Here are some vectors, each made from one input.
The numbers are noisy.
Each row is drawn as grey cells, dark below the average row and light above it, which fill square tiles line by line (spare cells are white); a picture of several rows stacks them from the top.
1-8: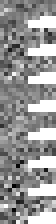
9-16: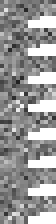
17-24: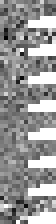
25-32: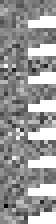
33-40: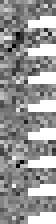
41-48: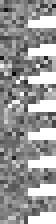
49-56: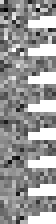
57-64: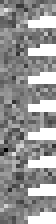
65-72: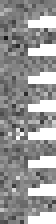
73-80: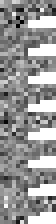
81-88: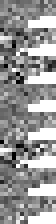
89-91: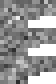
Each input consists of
either a point on a 7-point line, or a point on an 11-point line.
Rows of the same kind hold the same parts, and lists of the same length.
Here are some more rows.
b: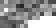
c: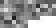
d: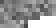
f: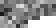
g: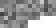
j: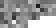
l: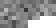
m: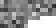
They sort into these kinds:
b, l, m
c, d, f, g, j

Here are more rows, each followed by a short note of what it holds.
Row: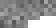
a point on a 7-point line
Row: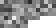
a point on a 7-point line
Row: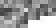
a point on an 11-point line
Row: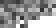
a point on a 7-point line
